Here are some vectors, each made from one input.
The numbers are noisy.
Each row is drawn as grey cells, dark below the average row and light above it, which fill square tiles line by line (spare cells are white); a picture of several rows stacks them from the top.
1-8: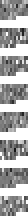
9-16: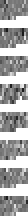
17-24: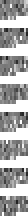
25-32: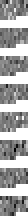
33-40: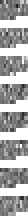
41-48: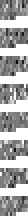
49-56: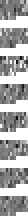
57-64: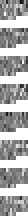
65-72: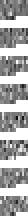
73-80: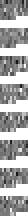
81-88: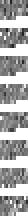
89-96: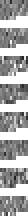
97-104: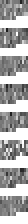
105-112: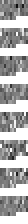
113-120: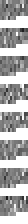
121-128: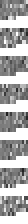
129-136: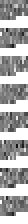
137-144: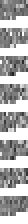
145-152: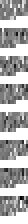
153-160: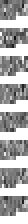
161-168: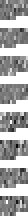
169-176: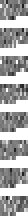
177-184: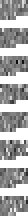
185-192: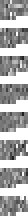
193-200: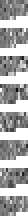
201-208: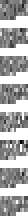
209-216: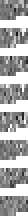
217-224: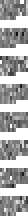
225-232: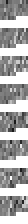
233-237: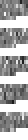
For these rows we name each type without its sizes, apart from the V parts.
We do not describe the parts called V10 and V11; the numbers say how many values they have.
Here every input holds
a node of a tree and a value of V10, together with either three true/false values, or a value of V11.
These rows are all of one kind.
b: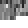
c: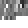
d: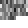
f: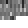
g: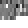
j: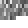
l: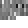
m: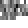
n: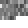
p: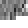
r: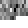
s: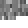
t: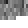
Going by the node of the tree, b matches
c, l and p.
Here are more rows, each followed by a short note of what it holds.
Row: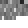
a node of a tree, a value of V10 and a value of V11
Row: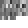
a node of a tree, a value of V10 and a value of V11
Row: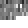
a node of a tree, three true/false values and a value of V10
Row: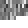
a node of a tree, three true/false values and a value of V10
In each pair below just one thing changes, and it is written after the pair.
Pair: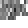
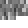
the value of V10
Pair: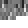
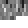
the node of the tree
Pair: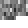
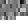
the node of the tree
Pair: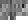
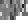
the node of the tree
